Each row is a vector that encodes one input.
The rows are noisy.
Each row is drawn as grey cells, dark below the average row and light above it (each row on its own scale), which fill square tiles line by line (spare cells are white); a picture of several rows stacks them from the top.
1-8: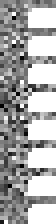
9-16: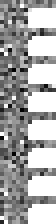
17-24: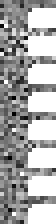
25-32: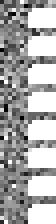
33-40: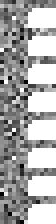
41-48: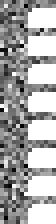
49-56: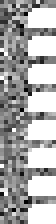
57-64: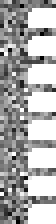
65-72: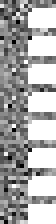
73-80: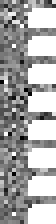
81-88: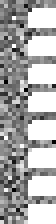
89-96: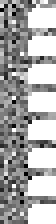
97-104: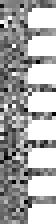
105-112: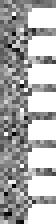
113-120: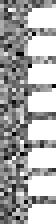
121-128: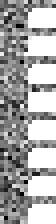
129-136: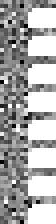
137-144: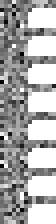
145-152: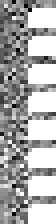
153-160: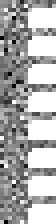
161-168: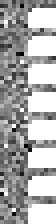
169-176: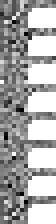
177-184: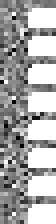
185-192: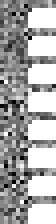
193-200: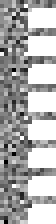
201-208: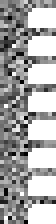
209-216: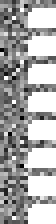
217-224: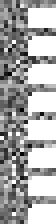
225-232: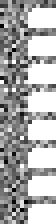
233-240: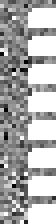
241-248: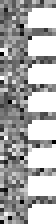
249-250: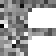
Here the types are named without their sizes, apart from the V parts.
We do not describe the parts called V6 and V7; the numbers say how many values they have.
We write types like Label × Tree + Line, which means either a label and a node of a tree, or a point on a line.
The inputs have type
(Bool × V6 + Line) × V7.
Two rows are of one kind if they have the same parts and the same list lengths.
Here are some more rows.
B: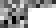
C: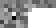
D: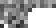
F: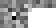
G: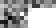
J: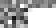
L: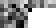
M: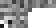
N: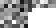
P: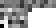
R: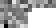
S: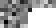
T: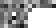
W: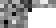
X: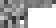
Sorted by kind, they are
B, G, J, L, R, S, W, X
C, D, F, M, N, P, T

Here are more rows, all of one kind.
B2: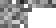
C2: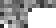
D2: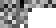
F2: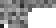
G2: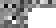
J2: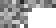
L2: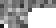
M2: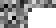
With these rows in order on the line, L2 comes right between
B2 and F2.
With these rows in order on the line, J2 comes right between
B2 and D2.
